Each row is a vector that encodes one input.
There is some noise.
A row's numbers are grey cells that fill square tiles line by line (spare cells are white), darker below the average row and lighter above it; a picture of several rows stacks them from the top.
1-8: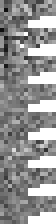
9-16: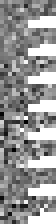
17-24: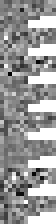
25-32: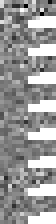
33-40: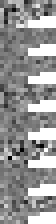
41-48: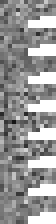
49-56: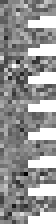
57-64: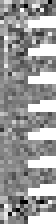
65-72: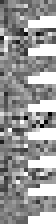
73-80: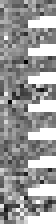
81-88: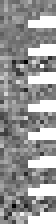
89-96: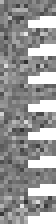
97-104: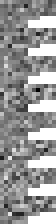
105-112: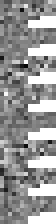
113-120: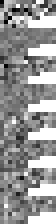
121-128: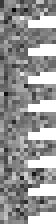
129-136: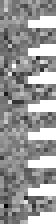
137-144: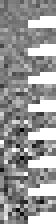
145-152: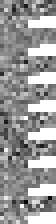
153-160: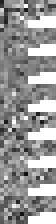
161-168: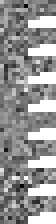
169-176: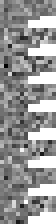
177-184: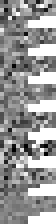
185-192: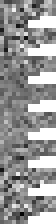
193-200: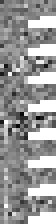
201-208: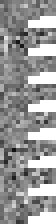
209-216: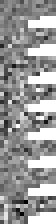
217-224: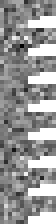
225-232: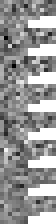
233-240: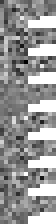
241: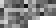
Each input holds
a point on an 11-point line.
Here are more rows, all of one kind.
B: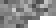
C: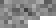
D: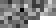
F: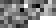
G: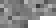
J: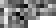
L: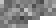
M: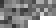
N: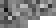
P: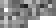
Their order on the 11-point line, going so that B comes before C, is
B, P, C, G, F, N, M, J, D, L.
